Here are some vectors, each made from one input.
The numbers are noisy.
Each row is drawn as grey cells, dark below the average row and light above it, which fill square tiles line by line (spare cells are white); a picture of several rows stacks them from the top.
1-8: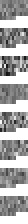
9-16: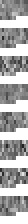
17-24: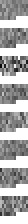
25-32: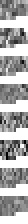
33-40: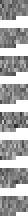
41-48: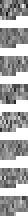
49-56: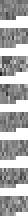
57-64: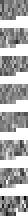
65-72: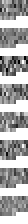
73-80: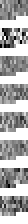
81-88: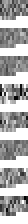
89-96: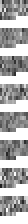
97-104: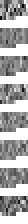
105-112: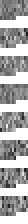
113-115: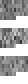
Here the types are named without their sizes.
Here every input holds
a node of a tree, together with either a point on a circle, or a point on a line.
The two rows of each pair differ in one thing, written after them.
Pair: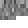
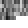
the place on the circle
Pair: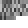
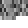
the place on the circle
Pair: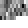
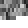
the place on the circle
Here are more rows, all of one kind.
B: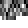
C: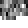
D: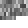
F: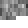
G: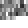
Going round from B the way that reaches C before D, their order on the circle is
B, C, F, G, D.
